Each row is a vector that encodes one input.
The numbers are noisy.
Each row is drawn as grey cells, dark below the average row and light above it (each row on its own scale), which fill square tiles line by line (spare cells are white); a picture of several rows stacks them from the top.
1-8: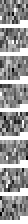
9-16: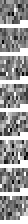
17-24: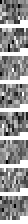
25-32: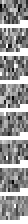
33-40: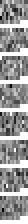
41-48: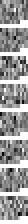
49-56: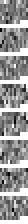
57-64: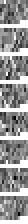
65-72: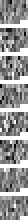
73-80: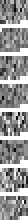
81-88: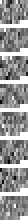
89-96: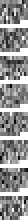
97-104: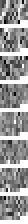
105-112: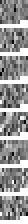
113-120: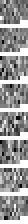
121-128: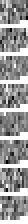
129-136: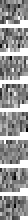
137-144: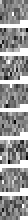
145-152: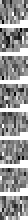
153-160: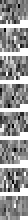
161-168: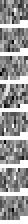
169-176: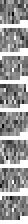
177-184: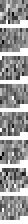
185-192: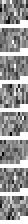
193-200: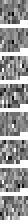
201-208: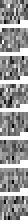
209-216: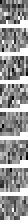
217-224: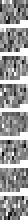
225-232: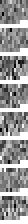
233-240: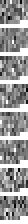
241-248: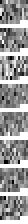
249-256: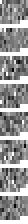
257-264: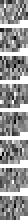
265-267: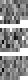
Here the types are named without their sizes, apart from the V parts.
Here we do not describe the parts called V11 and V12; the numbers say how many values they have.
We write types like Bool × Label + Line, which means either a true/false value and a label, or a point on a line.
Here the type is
(Line + V11) × (Tree + V12).
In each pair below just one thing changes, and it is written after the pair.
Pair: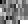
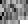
the place on the line
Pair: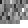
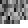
the place on the line
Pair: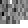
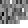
the place on the line
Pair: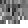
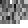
the node of the tree
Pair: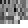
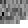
the place on the line
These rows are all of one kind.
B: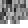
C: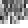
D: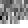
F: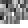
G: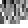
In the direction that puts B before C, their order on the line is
G, B, F, D, C.
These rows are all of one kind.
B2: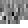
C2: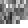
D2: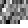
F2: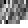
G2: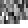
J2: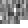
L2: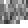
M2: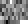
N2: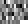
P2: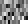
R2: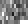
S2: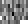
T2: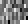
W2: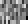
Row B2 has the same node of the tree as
J2, R2 and S2.
